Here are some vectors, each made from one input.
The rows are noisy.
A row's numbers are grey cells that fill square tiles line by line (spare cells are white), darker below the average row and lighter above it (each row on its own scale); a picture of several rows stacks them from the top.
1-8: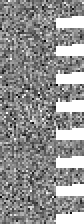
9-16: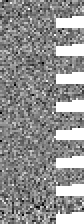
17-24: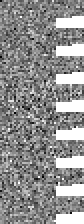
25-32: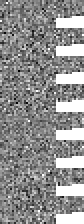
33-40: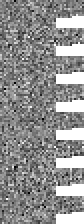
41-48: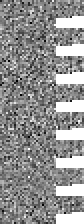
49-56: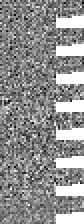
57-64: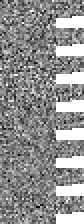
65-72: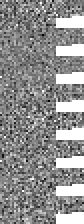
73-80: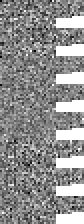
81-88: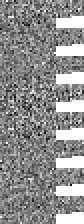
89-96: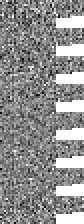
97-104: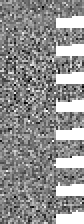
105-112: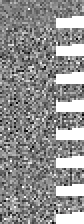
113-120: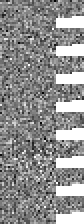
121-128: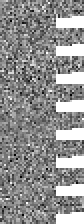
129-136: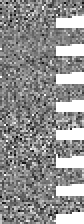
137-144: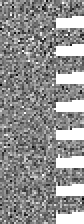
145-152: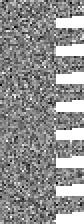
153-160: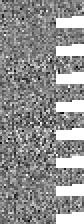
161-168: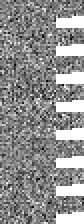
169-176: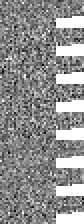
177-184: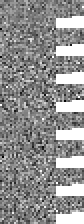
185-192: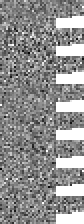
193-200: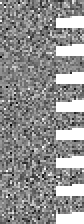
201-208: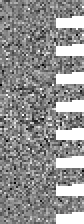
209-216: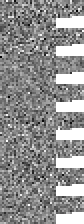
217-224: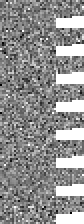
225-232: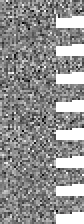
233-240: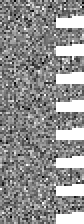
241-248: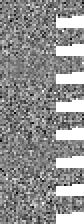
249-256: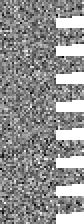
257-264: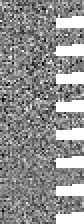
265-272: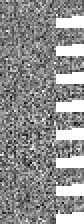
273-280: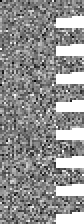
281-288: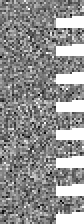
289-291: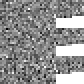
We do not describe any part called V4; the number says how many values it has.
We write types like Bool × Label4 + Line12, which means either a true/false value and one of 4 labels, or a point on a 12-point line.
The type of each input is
Circle11 × List2(V4) + Line14.
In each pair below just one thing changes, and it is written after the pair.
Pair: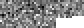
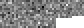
the value of V4 in item 2 of the list
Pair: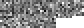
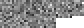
the value of V4 in item 2 of the list
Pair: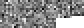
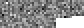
the value of V4 in item 2 of the list
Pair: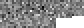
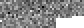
the value of V4 in item 2 of the list
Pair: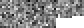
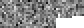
the value of V4 in item 2 of the list
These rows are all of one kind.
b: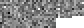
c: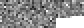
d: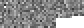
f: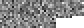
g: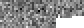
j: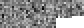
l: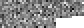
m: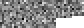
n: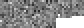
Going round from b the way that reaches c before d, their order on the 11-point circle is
b, f, l, c, n, m, j, g, d.
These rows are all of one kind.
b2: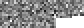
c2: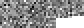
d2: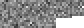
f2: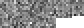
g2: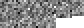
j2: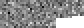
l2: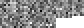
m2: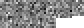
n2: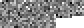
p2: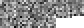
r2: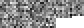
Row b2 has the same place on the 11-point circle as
f2, l2, p2 and r2.
